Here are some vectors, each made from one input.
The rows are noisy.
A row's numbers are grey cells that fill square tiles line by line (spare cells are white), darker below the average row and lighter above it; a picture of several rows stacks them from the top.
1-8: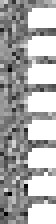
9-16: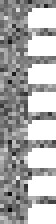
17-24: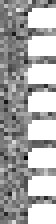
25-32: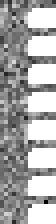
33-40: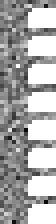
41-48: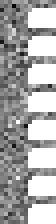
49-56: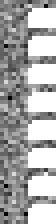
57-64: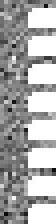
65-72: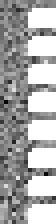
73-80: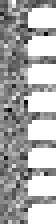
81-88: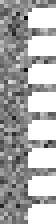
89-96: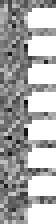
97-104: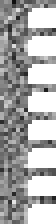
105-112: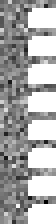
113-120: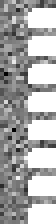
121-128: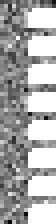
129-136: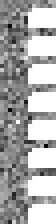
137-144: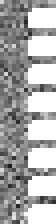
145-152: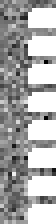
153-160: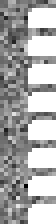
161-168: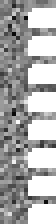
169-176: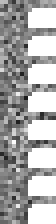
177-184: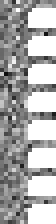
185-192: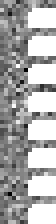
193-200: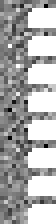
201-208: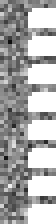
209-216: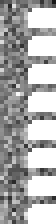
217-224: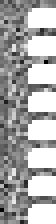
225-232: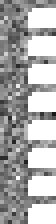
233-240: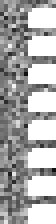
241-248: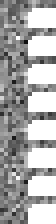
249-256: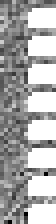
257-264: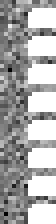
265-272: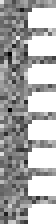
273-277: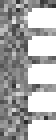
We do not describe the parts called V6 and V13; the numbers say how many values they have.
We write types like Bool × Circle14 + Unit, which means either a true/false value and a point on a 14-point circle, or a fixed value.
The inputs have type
(Bool × V13 + Label9) × V6 + Tree10.
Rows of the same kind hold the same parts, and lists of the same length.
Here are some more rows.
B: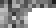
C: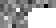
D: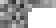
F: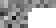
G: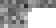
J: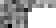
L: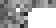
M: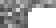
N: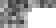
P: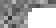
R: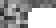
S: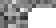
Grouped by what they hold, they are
B, G, N
C, F, L, P, R
D, J, M, S

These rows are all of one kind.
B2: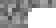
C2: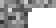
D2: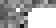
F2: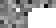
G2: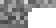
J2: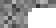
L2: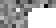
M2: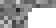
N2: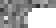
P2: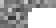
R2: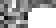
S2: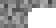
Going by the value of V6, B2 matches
J2, M2, N2 and S2.
